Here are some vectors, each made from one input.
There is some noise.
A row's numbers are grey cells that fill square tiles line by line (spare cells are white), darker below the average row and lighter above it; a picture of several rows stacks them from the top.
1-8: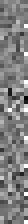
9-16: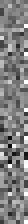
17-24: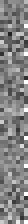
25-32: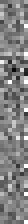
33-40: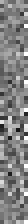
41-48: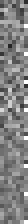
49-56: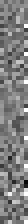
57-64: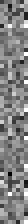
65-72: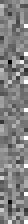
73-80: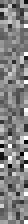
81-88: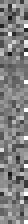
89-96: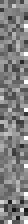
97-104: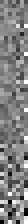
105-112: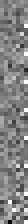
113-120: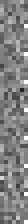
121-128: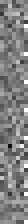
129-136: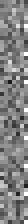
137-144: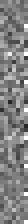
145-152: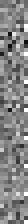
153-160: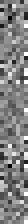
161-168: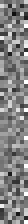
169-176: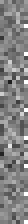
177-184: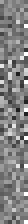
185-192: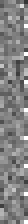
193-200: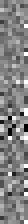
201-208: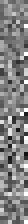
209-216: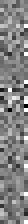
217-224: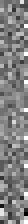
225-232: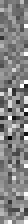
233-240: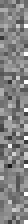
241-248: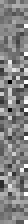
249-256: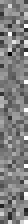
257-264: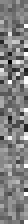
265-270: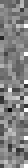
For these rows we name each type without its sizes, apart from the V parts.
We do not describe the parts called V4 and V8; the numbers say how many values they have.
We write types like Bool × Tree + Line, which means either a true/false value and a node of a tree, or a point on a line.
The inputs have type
(Circle + V8) × V4 + List(Line).
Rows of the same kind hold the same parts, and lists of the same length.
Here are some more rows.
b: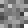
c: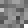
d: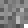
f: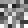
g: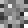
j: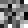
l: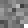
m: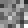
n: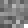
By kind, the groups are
b, g
c, l
d
f, m
j
n

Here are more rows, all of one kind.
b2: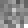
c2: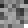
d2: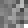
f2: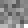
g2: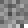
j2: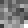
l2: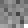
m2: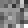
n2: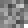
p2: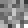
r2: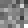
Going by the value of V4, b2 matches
c2, d2, l2 and p2.
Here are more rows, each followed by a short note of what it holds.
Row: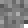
a list of one item
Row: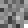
a list of three items
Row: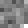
a list of one item
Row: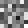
a point on a circle and a value of V4
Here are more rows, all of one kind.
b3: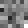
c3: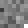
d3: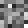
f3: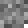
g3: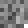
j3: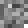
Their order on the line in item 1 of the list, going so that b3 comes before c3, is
d3, f3, j3, b3, c3, g3.
